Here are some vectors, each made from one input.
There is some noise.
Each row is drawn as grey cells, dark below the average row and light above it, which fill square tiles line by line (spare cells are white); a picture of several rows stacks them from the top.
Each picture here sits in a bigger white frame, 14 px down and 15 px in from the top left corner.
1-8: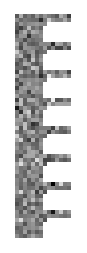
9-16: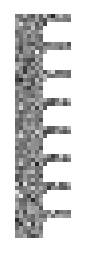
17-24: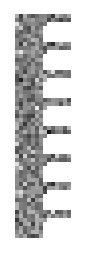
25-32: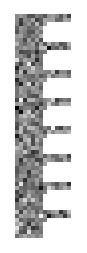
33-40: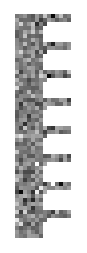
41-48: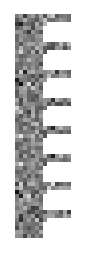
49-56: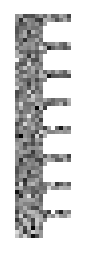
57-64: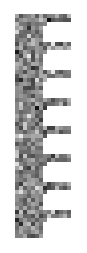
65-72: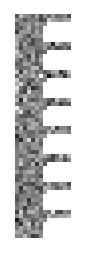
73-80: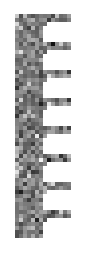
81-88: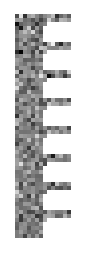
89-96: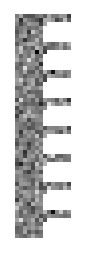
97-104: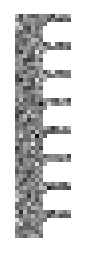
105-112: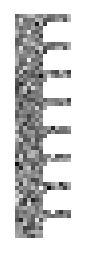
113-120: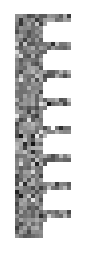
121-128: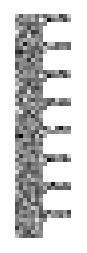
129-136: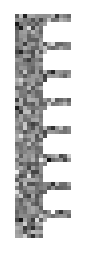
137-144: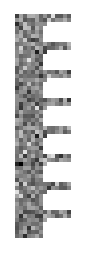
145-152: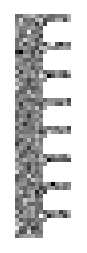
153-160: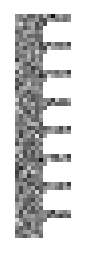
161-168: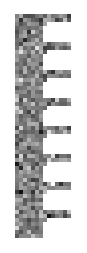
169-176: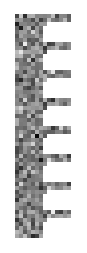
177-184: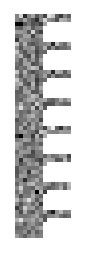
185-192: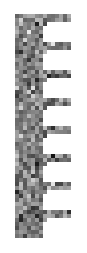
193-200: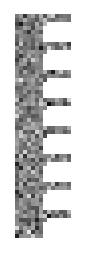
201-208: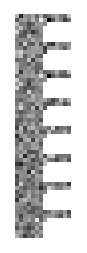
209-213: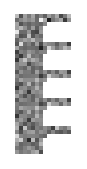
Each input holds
a point on a 19-point line and three true/false values.
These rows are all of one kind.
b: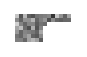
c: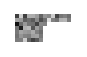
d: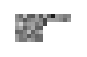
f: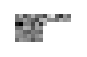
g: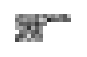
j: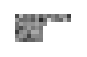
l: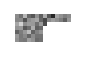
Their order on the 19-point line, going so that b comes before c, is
f, d, l, b, g, c, j.
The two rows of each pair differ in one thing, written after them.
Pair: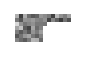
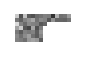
the place on the 19-point line
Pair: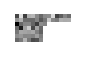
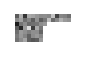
the place on the 19-point line
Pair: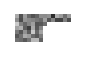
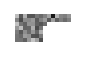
the place on the 19-point line
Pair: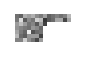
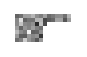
the place on the 19-point line
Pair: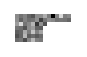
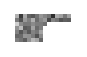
one of the three true/false values
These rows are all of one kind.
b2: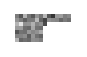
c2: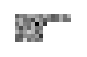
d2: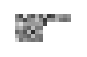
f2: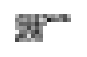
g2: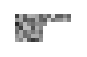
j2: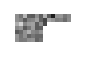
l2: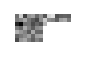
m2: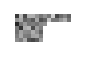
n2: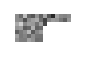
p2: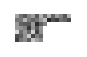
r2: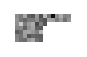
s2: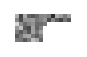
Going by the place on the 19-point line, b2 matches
m2 and p2.
